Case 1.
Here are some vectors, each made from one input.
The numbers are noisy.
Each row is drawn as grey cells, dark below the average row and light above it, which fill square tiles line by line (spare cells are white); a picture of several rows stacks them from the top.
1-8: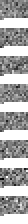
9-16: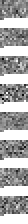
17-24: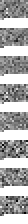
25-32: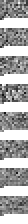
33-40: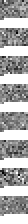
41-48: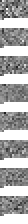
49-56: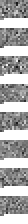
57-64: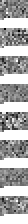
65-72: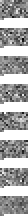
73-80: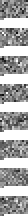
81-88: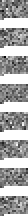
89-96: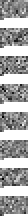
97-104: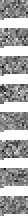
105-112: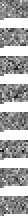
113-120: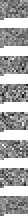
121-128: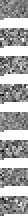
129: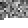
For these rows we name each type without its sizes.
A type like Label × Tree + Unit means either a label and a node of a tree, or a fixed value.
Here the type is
Line.
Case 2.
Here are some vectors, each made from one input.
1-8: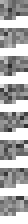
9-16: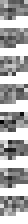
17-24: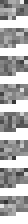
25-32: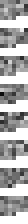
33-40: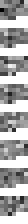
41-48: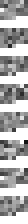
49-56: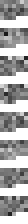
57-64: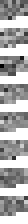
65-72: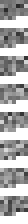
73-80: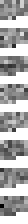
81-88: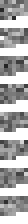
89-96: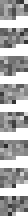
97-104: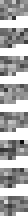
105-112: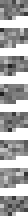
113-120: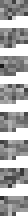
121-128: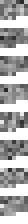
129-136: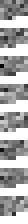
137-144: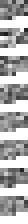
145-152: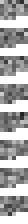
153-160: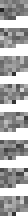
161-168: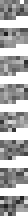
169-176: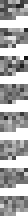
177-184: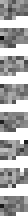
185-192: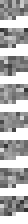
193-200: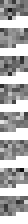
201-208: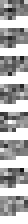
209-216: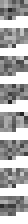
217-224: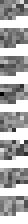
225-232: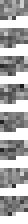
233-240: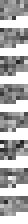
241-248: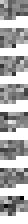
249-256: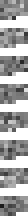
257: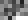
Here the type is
Bool × Bool × Bool.
